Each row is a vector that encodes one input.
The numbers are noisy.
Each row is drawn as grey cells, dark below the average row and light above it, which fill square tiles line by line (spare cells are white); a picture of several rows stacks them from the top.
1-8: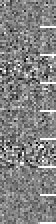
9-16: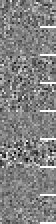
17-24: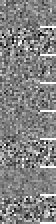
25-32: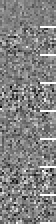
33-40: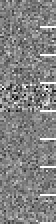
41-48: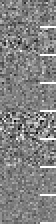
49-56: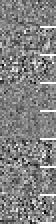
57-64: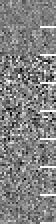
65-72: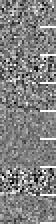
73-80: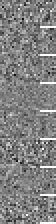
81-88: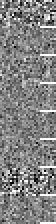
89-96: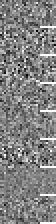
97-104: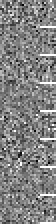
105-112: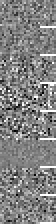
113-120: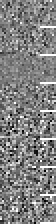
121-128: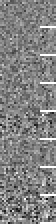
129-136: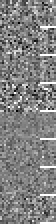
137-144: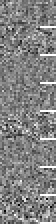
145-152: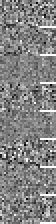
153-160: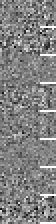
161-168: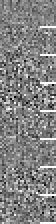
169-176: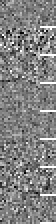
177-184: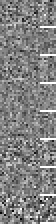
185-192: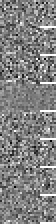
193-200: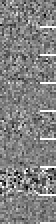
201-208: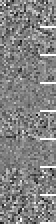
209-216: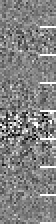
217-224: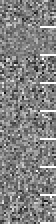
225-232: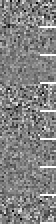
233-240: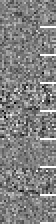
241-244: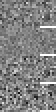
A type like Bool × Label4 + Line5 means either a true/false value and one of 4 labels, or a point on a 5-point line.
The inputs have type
(Circle9 + Unit) × Label6 + Tree15.
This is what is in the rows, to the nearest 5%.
About 65% of them hold one of 6 labels, together with either a point on a 9-point circle, or a fixed value. The rest hold a node of a 15-node tree.
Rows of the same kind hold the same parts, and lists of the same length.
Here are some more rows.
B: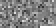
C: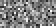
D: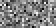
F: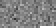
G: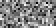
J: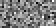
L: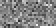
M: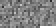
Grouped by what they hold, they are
B, L, M
C, F, G
D, J

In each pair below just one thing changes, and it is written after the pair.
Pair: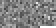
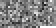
the place on the 9-point circle
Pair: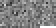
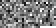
the place on the 9-point circle
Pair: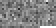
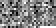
the place on the 9-point circle
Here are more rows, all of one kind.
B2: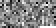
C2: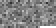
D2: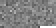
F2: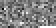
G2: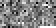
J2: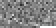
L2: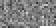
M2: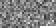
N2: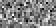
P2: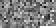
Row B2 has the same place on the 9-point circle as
D2, L2, M2 and N2.
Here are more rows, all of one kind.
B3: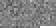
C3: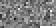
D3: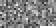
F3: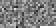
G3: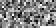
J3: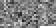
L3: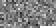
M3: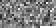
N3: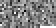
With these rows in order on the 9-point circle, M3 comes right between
G3 and L3.
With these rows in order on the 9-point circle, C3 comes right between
B3 and F3.
